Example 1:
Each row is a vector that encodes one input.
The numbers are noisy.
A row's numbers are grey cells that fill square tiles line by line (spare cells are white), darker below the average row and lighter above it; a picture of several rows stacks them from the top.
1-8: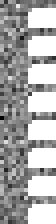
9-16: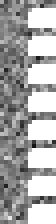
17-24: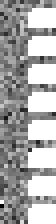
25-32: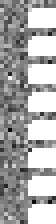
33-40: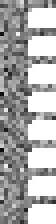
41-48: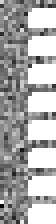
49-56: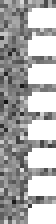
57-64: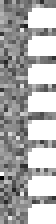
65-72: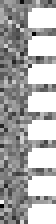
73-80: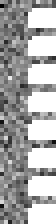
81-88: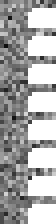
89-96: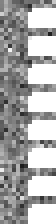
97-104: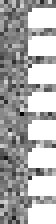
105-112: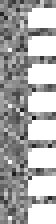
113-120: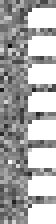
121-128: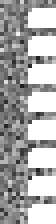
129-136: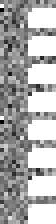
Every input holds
either two labels (each one of 10), or a node of a 12-node tree.
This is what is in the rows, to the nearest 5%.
About 55% of them hold two labels (each one of 10). The rest hold a node of a 12-node tree.
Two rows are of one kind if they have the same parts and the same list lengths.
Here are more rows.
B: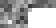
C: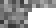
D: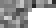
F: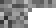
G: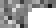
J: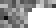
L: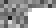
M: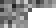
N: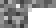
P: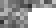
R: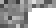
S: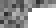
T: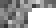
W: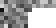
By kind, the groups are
B, D, G, L, N, R, T
C, F, J, M, P, S, W

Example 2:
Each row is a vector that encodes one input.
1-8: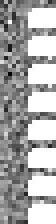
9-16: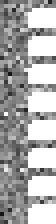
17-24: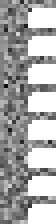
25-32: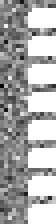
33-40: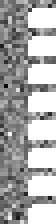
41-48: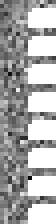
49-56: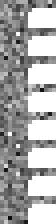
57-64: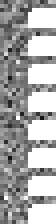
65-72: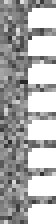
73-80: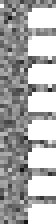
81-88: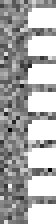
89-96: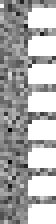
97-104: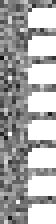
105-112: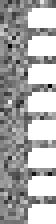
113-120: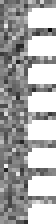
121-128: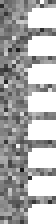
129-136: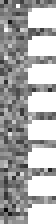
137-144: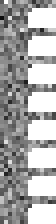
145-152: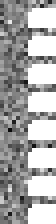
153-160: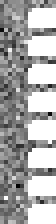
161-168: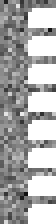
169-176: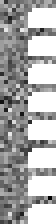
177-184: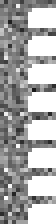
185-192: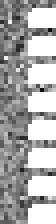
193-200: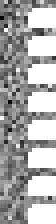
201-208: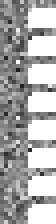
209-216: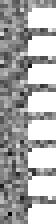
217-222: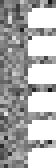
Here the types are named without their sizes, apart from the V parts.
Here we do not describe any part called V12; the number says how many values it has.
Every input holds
a label, together with either a point on a line, or a value of V12.
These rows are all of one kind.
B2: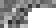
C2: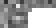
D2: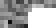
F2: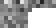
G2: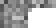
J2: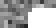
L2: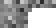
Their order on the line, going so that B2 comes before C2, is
D2, B2, J2, C2, L2, F2, G2.
